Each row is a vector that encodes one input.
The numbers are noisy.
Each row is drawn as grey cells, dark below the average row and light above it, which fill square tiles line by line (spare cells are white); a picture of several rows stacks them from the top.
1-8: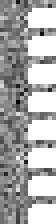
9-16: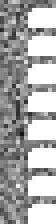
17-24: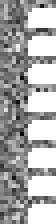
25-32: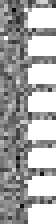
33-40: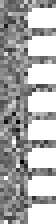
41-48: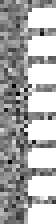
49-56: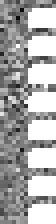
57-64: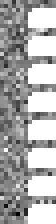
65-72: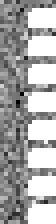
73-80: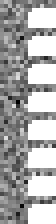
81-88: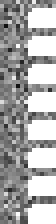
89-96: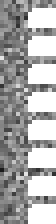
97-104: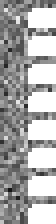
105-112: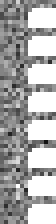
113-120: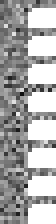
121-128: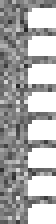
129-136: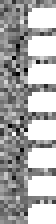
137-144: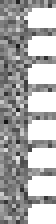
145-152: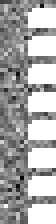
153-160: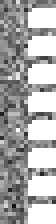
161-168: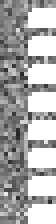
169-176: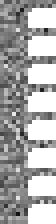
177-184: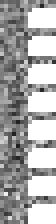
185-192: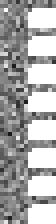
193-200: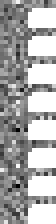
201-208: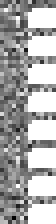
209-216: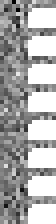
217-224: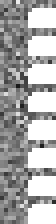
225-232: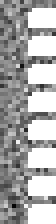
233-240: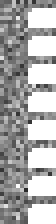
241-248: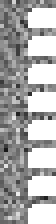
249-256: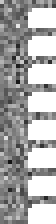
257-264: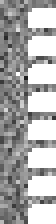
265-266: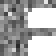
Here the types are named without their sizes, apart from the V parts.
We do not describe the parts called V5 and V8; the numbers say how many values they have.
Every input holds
a value of V8, together with either a point on a line and a true/false value, or a value of V5.
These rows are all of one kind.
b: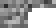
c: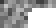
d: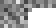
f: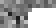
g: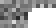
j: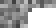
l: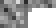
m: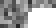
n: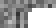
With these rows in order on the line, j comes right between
f and g.
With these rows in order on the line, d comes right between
b and l.
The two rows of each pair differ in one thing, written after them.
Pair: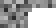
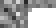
the true/false value
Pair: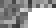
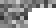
the value of V8
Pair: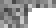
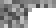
the true/false value
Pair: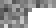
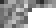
the value of V8
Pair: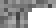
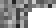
the place on the line
